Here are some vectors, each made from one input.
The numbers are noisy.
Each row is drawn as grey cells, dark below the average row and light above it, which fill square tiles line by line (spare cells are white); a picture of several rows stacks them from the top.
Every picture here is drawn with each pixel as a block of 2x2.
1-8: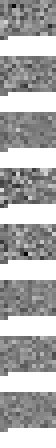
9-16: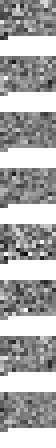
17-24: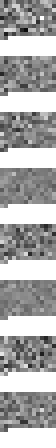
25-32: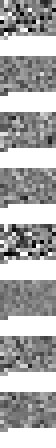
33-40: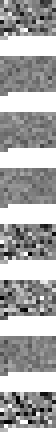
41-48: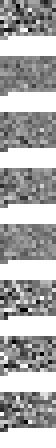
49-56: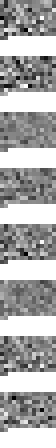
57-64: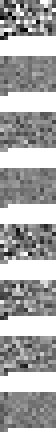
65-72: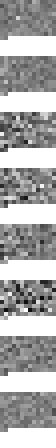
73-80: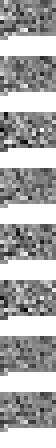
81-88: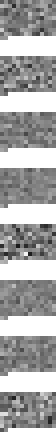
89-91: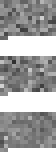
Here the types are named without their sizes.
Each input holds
either a point on each of two circles, or a point on a line.
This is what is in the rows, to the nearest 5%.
About 80% of them hold a point on each of two circles. The rest hold a point on a line.
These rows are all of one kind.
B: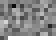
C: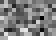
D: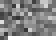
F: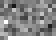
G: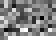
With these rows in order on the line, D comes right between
C and G.
